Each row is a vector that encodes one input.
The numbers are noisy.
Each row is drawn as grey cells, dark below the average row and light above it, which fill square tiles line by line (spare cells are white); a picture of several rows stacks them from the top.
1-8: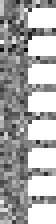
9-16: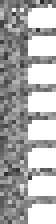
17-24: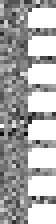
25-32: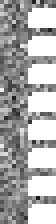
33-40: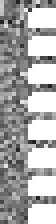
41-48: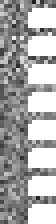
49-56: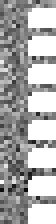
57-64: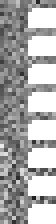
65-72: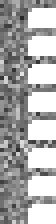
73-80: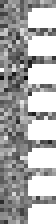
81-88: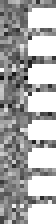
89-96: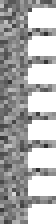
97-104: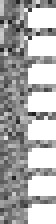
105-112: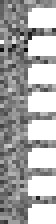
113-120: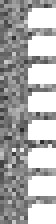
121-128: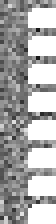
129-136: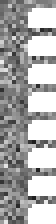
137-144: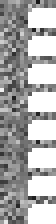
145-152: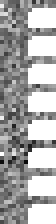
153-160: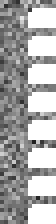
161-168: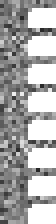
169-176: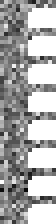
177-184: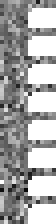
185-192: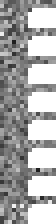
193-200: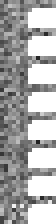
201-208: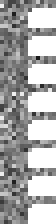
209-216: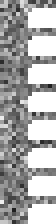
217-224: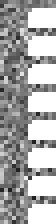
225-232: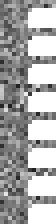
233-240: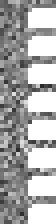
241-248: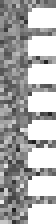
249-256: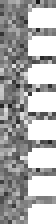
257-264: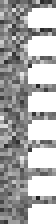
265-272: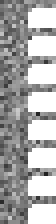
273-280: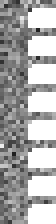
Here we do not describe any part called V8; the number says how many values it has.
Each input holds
either a node of a 12-node tree, or a list of up to two items, each a true/false value and a value of V8.
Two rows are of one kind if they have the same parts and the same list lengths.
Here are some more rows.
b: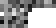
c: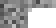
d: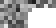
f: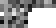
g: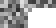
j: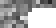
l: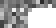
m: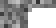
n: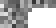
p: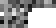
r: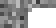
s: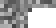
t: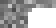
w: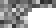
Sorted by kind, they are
b, f, p
c, t
d, g, j, l, n, s, w
m, r

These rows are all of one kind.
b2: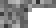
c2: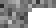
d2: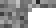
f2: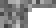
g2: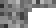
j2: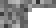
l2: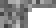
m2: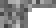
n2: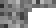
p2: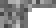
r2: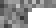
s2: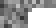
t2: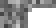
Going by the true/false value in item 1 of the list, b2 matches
d2 and j2.
